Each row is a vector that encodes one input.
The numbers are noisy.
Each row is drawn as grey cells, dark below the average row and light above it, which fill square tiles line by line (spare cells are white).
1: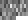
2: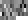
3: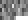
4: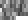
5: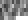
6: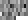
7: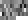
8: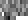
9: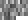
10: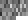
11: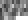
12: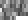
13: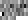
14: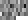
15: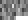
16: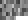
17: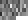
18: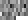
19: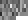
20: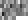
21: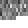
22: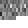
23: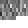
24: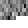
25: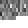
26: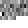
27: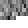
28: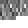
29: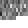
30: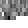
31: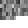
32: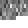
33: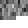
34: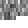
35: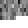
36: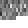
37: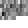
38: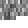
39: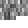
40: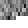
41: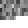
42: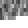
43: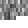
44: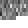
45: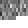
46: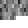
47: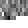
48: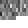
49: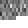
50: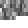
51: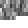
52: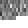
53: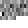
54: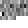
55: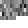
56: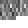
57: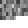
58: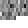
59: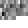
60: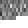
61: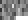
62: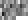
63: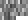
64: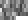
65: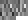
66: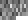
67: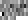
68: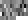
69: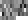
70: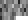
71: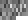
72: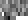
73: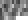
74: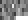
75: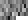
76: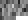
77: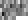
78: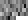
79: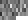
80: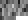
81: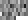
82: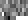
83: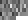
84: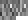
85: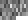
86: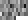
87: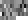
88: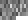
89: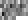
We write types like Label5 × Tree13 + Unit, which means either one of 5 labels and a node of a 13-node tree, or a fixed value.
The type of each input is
Bool × Bool × Bool + Label5 + Line5.
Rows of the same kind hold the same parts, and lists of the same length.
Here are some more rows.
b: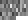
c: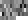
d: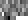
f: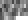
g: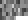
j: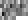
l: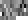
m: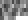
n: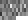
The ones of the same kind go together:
b, n
c, d, j, l
f, g, m

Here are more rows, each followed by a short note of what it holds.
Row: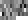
three true/false values
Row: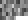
one of 5 labels
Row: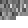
a point on a 5-point line
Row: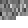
a point on a 5-point line
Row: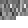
a point on a 5-point line
